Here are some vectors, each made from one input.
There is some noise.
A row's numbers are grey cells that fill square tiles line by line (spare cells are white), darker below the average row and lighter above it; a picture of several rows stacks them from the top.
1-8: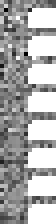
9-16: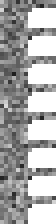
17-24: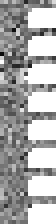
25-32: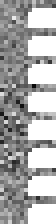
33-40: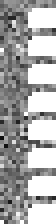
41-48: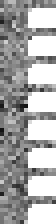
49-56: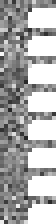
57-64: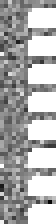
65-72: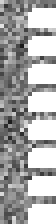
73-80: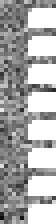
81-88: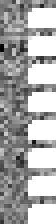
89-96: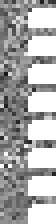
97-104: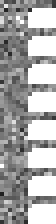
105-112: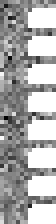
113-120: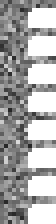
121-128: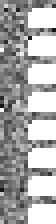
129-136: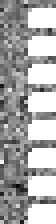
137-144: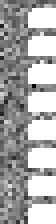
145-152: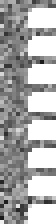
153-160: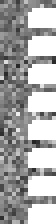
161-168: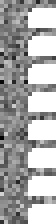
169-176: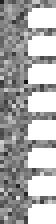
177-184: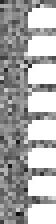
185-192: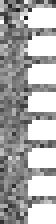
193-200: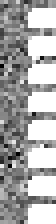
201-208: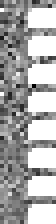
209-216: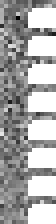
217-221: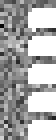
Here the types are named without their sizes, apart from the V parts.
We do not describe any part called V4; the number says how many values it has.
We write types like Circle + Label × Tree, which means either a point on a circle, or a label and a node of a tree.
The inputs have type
Circle × (Line + V4).
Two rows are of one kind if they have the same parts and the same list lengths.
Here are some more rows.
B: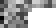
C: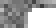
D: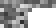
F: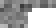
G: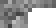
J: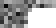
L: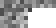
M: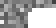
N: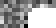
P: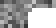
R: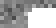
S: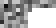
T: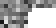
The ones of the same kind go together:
B, C, F, J, L, N, P, R, S, T
D, G, M

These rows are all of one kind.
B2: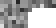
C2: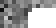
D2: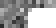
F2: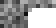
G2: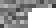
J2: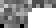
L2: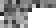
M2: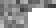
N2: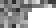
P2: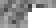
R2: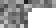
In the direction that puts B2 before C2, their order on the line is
B2, F2, M2, R2, C2, L2, G2, P2, N2, D2, J2.
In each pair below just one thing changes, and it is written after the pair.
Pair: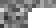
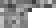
the value of V4
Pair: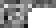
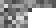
the place on the circle
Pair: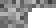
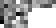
the value of V4
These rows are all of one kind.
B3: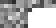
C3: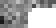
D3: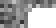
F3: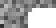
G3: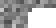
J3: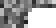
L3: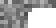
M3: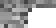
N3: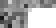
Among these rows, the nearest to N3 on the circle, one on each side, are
G3 and L3.
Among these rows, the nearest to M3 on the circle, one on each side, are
B3 and J3.
